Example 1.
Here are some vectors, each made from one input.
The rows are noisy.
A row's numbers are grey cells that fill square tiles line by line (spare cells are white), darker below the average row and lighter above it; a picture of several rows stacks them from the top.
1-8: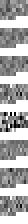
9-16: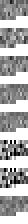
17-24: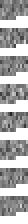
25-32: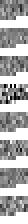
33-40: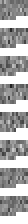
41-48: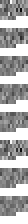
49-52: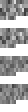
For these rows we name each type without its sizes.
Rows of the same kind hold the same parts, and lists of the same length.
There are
3 kinds of row.
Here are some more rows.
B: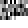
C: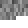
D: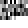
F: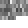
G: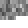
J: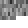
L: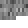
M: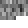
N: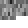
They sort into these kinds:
B, D
C, J, L, M, N
F, G

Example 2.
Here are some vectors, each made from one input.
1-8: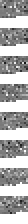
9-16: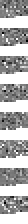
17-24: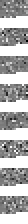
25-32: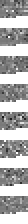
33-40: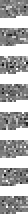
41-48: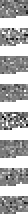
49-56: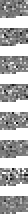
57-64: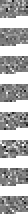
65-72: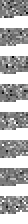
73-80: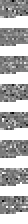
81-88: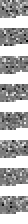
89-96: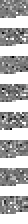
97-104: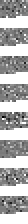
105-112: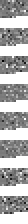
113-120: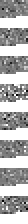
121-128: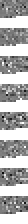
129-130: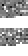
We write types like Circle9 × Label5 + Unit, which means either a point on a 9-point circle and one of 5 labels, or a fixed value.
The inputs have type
Bool × Line11 × Line11.
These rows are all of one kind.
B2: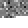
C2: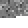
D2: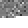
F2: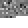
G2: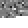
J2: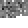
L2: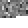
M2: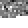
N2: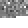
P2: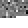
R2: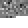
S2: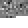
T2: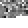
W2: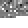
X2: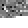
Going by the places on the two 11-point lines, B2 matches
F2, R2, S2 and W2.
